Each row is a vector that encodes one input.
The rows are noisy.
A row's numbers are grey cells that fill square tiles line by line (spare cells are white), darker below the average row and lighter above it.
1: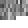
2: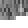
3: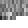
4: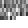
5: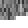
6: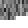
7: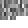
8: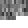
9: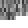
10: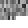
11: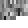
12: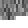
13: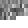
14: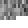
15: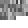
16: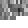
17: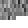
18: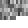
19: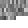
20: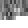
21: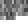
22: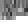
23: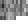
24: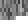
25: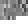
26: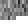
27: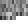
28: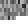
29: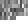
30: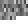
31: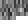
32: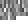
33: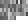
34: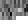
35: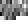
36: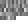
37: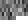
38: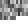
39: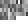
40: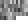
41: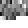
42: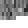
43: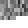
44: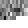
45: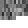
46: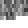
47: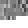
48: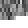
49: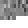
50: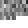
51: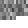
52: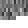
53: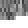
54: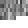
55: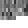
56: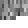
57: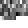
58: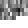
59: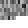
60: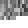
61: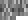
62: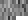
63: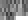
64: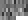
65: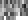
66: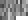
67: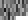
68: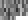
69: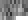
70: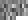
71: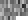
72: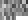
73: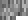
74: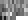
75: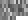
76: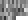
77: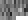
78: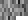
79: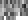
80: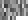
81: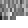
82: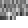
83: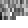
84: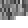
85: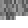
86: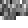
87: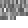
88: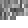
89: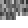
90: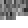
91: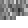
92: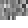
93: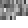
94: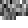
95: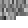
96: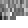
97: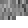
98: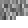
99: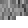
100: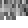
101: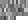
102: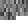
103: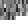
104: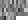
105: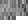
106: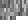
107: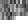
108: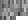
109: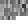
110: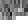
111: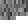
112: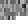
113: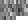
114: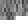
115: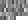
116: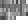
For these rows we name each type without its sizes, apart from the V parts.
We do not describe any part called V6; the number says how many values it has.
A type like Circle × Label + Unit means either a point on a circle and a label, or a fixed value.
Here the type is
Bool × V6 + List(Line).
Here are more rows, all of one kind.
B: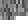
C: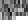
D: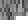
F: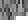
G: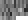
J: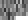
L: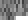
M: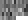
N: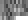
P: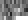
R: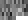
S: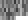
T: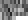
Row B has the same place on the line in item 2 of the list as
J and N.
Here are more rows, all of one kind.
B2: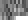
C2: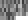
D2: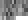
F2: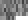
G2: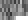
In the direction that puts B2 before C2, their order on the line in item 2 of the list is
B2, F2, C2, G2, D2.
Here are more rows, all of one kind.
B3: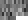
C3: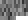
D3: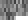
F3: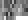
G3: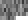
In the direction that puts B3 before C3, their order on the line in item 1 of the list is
B3, C3, G3, F3, D3.
